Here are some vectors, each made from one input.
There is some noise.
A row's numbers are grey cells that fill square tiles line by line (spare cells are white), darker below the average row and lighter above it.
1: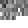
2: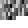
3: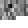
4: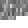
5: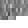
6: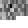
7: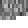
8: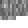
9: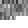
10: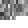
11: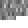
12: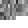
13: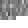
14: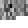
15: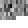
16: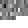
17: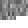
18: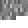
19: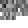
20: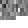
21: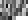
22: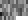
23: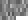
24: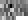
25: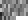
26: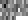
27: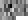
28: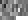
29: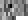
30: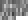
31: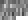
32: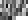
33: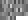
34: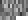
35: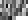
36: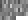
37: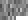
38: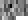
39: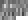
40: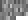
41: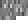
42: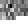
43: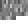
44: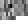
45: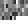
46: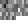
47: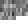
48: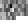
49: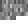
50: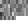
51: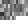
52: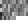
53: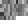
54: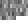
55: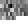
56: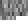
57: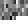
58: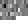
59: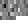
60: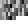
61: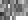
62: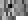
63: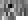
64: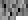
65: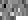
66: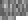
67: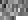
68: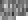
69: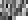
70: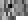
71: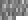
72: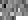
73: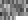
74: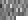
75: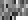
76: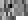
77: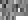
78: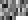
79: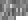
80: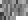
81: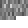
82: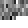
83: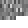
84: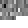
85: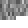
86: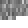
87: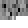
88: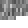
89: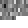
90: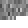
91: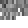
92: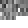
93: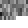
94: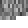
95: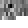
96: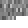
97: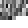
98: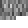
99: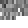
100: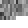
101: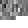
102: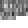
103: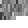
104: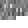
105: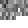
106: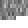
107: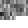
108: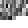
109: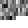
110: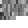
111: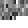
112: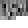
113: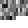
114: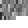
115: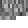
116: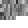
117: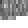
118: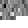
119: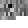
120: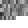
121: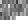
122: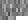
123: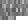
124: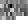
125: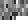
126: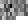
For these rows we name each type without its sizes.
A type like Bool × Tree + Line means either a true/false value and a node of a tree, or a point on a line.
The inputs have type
Label × List(Line).
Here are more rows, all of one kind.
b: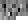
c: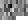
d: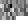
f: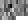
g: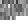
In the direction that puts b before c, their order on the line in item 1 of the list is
b, f, c, d, g.
